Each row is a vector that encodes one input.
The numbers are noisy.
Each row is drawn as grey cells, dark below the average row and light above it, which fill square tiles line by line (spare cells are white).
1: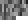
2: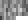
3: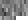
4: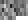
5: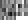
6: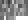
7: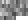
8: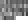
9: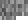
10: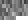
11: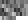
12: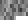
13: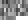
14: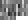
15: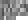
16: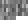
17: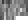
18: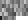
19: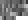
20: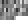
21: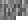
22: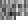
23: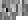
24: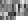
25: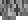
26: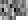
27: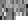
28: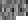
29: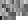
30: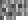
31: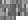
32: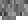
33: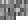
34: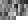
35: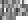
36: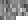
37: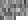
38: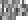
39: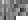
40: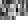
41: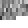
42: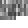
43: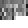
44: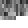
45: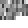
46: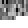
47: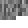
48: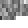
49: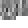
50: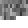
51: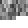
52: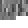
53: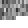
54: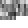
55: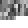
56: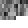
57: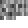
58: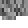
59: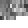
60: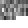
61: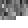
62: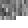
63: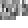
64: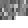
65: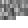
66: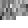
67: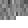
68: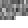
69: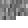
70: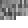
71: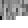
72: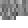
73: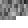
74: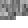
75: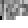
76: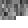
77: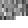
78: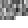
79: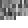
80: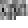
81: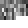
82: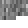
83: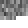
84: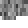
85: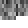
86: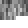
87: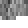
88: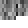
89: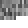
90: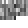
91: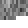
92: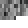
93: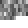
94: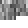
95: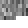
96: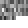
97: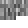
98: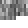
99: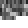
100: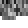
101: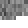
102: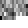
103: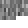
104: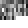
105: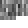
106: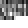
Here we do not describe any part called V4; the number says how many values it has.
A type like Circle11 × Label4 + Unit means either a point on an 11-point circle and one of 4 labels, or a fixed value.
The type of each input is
Line7 × (Line7 + V4).
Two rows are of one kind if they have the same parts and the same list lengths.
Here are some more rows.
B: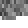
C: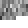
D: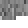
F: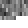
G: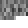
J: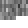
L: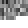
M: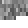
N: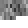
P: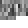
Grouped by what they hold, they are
B, C, D, F, L
G, J, M, N, P

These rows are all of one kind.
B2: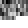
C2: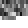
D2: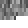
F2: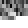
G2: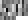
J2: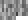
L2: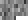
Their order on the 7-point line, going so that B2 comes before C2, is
G2, B2, J2, D2, F2, C2, L2.
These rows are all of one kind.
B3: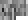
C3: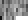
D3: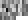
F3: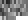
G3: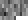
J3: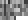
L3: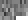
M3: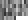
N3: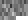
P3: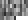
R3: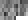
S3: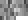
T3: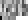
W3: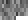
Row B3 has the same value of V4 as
F3, G3, M3 and P3.
